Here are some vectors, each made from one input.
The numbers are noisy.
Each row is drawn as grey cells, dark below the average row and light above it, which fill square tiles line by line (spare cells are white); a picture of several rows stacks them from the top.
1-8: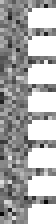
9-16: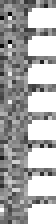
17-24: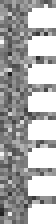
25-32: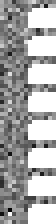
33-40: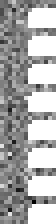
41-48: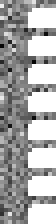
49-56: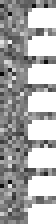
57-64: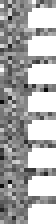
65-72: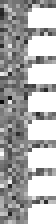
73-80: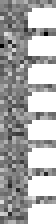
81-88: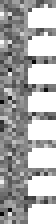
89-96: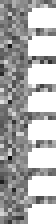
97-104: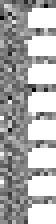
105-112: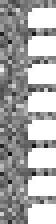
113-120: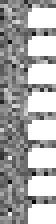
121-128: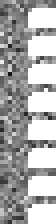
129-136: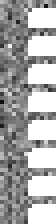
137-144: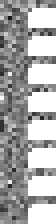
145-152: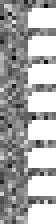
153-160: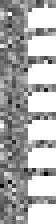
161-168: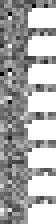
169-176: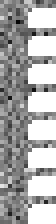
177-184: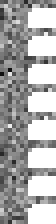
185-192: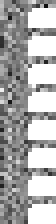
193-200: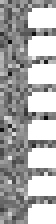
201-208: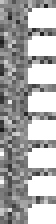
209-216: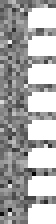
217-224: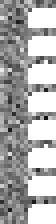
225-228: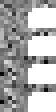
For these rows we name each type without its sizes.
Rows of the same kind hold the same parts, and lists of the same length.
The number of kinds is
2.
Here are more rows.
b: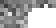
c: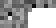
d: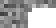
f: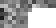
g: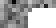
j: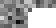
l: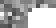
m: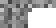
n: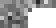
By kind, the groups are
b, d, f, j, l, n
c, g, m

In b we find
a point on a line and three true/false values.
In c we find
a point on a line.
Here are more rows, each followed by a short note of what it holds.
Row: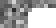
a point on a line and three true/false values
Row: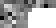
a point on a line
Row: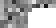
a point on a line
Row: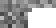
a point on a line and three true/false values
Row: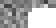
a point on a line and three true/false values
